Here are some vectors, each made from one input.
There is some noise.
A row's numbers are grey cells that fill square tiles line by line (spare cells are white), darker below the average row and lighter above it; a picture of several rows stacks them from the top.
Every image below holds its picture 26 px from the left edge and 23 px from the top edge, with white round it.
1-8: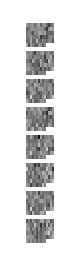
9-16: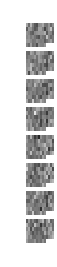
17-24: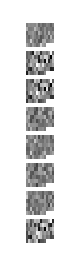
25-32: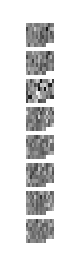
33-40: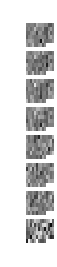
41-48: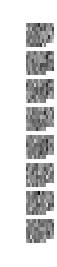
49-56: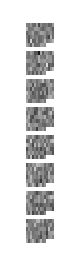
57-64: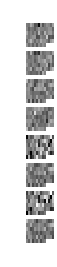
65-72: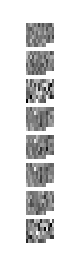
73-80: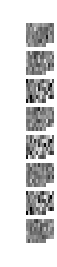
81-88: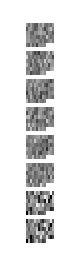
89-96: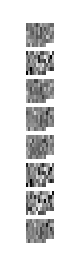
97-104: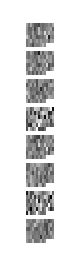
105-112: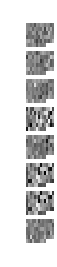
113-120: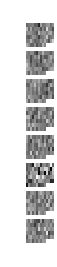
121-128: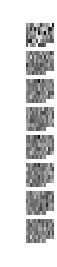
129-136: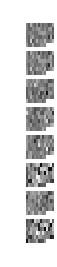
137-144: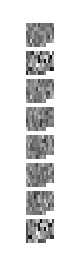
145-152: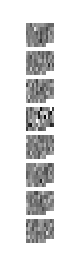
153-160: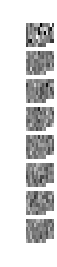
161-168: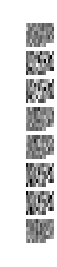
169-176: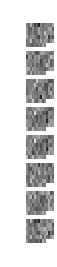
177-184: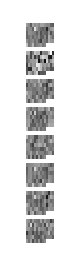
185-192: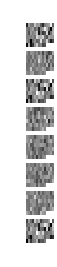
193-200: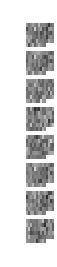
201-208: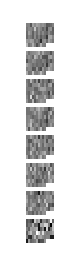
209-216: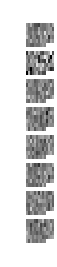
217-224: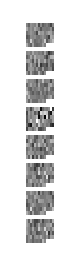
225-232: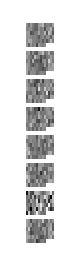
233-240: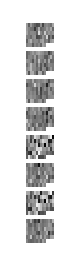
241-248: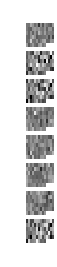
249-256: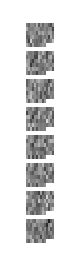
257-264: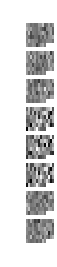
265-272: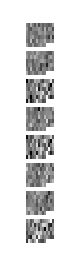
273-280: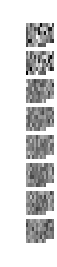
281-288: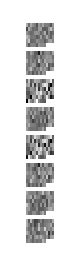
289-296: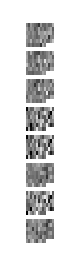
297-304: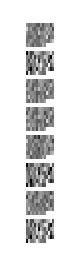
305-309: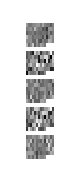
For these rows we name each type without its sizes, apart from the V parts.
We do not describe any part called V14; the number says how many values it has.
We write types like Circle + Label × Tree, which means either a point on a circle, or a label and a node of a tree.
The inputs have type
Bool × Bool × Bool × (Line + V14) + Circle.
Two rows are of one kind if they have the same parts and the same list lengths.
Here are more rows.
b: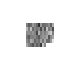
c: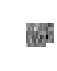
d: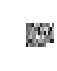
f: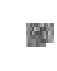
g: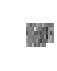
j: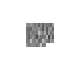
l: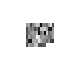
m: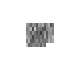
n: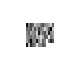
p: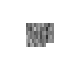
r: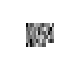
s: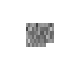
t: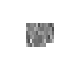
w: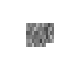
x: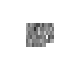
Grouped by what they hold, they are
b, j, t, x
c, f, g, m, p, s, w
d, l, n, r

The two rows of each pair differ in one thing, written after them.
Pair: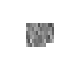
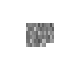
the place on the line
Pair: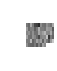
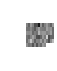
one of the three true/false values
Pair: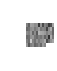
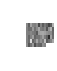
one of the three true/false values
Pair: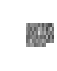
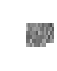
one of the three true/false values
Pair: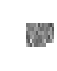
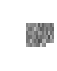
the place on the line
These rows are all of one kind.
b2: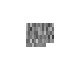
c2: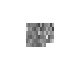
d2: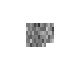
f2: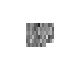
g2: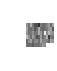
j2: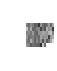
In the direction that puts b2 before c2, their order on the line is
j2, f2, d2, g2, b2, c2.
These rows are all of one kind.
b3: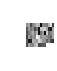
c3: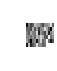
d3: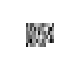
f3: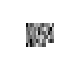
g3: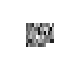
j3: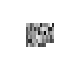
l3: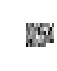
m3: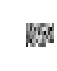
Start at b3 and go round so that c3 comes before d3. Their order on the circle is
b3, g3, l3, f3, c3, d3, m3, j3.
